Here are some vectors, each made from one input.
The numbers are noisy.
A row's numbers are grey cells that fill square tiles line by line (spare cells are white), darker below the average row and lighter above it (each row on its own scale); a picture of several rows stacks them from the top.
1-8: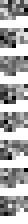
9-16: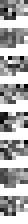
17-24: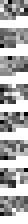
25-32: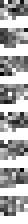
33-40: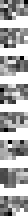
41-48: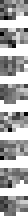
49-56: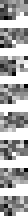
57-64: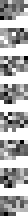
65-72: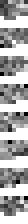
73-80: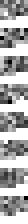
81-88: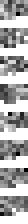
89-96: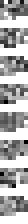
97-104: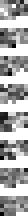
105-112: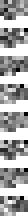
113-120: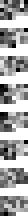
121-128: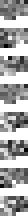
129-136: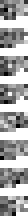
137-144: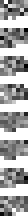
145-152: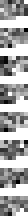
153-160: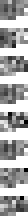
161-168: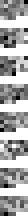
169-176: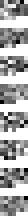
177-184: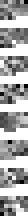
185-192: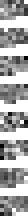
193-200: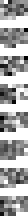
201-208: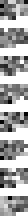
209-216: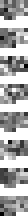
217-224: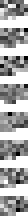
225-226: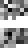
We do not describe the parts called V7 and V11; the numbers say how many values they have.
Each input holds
either a fixed value, or one of 6 labels and a value of V7, or a true/false value and a value of V11.
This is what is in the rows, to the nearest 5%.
About 5% of them hold a fixed value. About 30% of them hold one of 6 labels and a value of V7. The rest hold a true/false value and a value of V11.
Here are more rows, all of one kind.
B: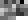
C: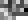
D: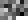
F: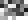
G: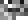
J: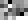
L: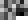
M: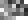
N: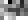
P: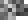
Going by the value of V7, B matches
D and L.
